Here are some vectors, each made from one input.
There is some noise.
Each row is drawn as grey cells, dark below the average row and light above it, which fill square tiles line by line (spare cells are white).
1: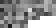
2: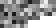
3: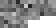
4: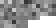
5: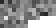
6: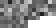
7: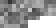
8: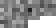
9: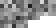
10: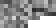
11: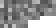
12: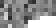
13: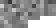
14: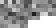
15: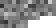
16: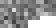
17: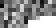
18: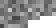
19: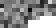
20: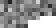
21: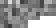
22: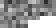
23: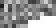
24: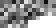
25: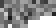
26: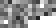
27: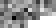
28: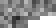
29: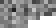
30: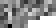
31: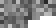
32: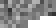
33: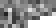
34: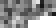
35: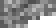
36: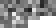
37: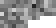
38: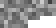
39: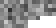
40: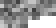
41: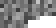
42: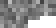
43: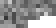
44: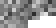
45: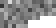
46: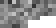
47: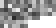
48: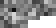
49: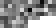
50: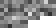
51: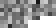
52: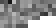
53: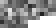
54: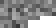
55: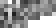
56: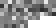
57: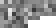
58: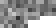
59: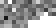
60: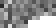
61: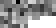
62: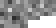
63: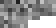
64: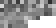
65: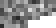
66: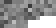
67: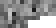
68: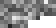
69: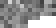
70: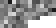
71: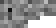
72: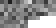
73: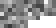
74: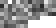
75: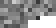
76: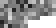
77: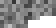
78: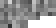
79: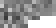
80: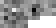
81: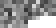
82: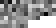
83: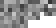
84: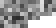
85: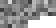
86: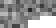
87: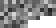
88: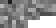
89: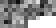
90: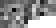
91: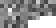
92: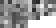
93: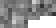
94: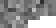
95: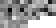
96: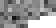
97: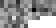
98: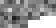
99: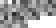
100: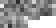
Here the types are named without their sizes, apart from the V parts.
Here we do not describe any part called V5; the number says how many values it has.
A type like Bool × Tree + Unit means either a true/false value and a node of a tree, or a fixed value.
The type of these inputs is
Line × (Line + V5).
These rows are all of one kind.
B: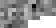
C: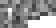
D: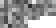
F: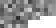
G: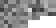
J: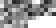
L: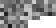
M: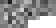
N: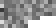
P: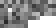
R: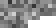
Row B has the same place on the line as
D, G, L and N.
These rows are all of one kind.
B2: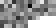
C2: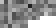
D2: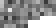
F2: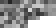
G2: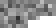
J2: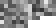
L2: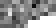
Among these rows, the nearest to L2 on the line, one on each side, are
C2 and D2.
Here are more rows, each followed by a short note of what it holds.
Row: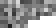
a point on each of two lines
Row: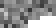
a point on each of two lines
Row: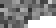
a point on each of two lines
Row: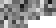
a point on each of two lines
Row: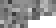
a point on a line and a value of V5
